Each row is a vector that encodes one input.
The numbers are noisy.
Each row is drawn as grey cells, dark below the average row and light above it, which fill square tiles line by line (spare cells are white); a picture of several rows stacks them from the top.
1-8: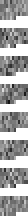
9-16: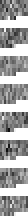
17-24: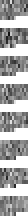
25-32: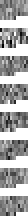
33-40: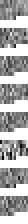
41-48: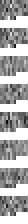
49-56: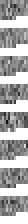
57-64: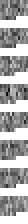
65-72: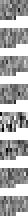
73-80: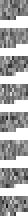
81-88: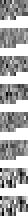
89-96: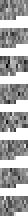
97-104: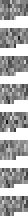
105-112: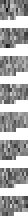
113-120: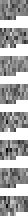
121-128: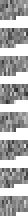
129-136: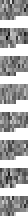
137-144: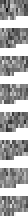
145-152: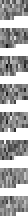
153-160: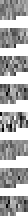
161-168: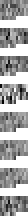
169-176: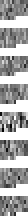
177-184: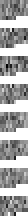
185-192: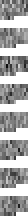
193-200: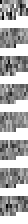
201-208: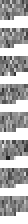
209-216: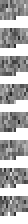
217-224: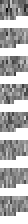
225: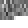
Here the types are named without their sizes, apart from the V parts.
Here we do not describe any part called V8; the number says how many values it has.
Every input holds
a list of items, each either a label and a value of V8, or a point on a line.
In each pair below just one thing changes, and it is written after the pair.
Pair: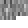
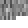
the label in item 1 of the list
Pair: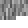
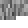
the value of V8 in item 2 of the list
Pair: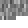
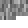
the label in item 2 of the list
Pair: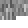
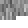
the label in item 1 of the list
